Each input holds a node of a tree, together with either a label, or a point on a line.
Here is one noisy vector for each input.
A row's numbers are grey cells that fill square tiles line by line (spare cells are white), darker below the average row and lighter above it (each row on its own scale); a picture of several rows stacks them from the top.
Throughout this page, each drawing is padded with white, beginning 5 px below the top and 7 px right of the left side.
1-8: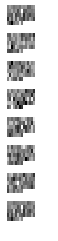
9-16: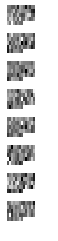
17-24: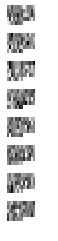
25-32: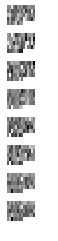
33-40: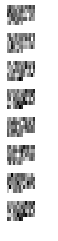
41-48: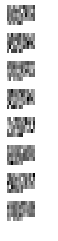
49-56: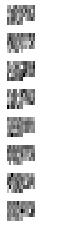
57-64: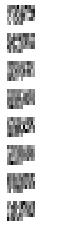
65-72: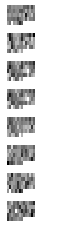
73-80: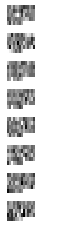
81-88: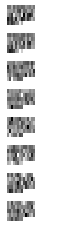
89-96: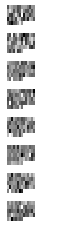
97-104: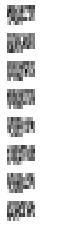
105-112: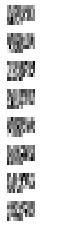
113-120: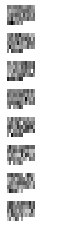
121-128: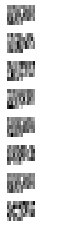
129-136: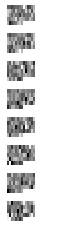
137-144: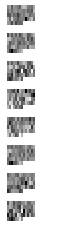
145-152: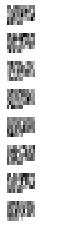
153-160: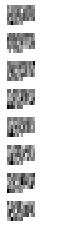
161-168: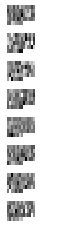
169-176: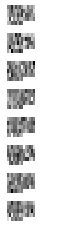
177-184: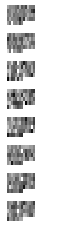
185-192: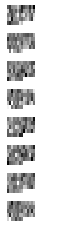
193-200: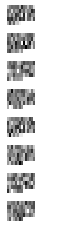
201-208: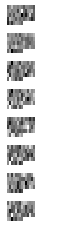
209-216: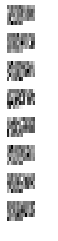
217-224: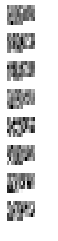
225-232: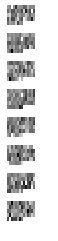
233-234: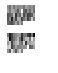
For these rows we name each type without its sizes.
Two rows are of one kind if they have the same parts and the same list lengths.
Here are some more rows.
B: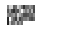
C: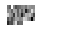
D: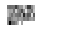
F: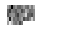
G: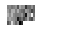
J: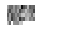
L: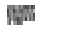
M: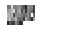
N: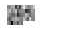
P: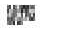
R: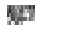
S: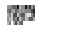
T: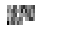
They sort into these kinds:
B, C, G, J, L, M, P, R, S, T
D, F, N

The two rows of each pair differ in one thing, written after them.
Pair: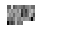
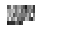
the label
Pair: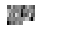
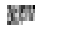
the label
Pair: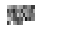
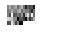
the label
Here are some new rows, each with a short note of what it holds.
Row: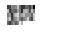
a label and a node of a tree
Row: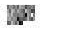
a label and a node of a tree
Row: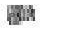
a point on a line and a node of a tree
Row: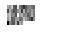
a label and a node of a tree
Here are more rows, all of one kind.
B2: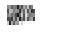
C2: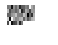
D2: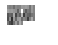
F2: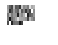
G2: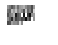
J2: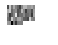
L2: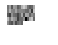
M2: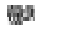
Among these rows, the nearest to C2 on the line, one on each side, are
F2 and M2.
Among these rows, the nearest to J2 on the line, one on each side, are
L2 and M2.
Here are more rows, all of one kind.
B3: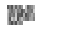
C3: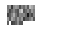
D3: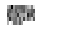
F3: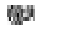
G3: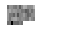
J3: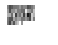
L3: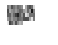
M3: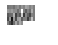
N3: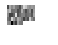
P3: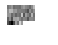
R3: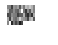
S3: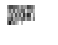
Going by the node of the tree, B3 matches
J3 and S3.
